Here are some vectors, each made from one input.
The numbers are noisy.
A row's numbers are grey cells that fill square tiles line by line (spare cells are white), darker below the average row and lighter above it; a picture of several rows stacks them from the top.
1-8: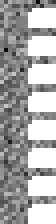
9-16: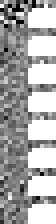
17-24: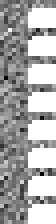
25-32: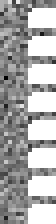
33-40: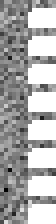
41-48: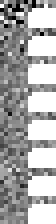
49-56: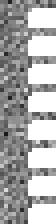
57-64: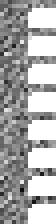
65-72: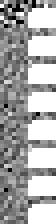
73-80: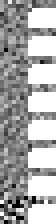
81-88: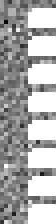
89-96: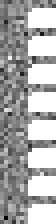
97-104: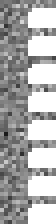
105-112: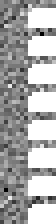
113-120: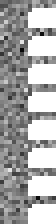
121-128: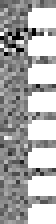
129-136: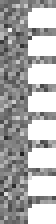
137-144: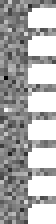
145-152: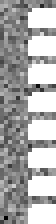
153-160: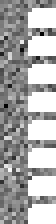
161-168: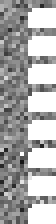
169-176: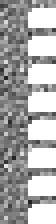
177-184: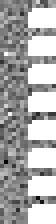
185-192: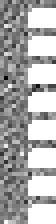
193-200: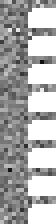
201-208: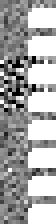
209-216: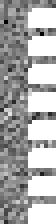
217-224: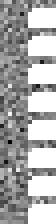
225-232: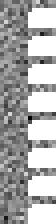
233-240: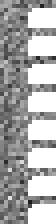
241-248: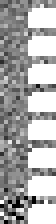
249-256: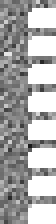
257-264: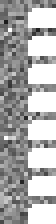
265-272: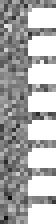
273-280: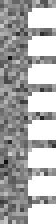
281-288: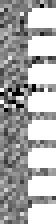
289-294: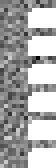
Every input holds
either a fixed value, or a node of a 19-node tree and a true/false value.
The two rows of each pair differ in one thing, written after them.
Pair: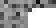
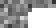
the true/false value
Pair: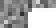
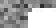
the true/false value
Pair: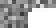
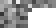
the true/false value
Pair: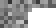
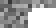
the true/false value
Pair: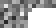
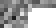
the node of the tree
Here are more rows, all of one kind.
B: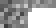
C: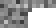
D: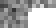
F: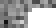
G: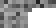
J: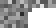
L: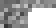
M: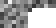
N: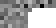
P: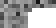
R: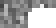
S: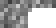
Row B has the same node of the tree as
F and L.
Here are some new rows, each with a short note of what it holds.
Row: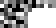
a fixed value
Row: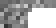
a node of a 19-node tree and a true/false value
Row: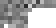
a node of a 19-node tree and a true/false value
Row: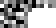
a fixed value
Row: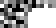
a fixed value
